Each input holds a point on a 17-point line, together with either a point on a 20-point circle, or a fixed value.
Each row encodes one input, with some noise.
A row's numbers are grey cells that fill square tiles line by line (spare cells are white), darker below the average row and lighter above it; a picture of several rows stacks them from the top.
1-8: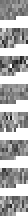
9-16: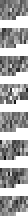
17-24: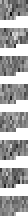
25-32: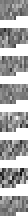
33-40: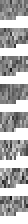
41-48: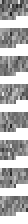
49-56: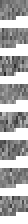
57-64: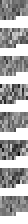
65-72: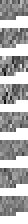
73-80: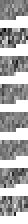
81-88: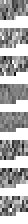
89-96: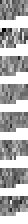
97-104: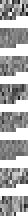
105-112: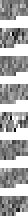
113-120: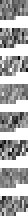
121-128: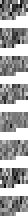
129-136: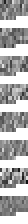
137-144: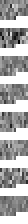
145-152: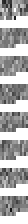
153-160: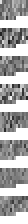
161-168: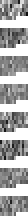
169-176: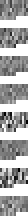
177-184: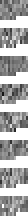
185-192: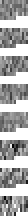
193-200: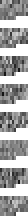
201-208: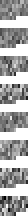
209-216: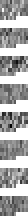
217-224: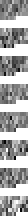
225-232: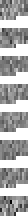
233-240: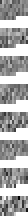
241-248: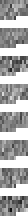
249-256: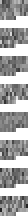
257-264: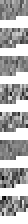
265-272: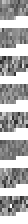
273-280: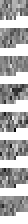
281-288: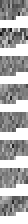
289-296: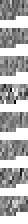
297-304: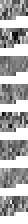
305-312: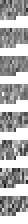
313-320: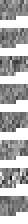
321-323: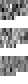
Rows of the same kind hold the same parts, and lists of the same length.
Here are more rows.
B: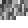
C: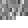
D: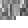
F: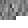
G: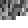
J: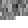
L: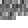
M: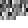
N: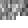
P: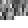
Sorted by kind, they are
B, C, D, J, L, M, N, P
F, G

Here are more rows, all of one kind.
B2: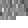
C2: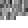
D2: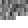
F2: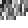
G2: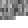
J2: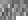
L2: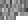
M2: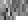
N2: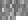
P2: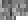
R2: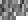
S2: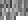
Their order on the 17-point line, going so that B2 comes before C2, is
R2, B2, S2, L2, M2, C2, J2, G2, F2, N2, D2, P2.
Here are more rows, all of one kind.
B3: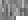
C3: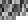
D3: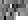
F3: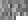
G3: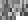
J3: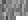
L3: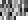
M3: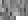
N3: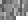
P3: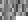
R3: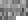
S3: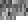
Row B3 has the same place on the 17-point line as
F3 and N3.
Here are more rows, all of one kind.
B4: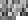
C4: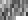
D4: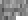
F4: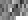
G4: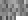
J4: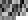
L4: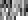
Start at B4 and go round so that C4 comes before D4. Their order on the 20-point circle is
B4, C4, L4, F4, J4, G4, D4.
